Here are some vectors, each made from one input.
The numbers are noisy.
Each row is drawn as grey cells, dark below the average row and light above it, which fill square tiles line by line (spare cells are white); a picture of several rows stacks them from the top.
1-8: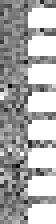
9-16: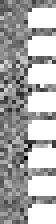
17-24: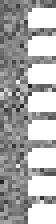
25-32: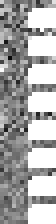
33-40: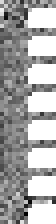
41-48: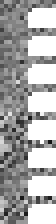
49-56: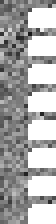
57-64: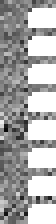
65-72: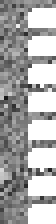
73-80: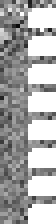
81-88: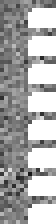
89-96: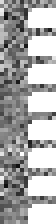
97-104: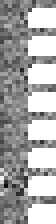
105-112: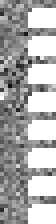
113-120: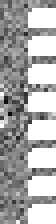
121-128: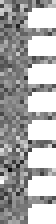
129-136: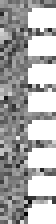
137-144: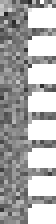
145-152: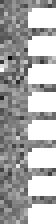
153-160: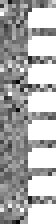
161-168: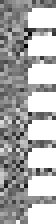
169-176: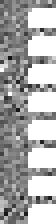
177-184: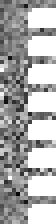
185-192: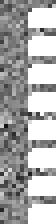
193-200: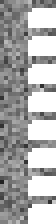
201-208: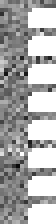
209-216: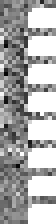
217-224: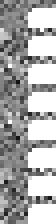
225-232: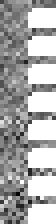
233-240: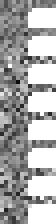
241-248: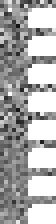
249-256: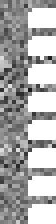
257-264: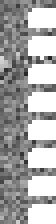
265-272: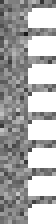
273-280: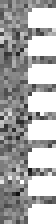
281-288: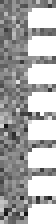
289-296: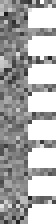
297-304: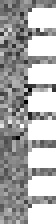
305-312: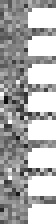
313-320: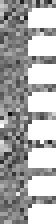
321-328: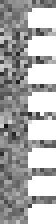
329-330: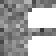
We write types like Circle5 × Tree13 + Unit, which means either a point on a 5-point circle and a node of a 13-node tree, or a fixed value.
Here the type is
Bool × Label12 + Circle10 + Unit.
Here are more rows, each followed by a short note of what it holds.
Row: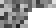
a point on a 10-point circle
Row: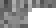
one of 12 labels and a true/false value
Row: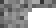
one of 12 labels and a true/false value
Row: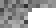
one of 12 labels and a true/false value
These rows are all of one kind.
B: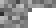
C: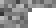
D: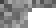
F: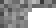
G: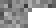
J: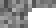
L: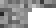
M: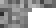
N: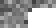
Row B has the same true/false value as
C, J and N.
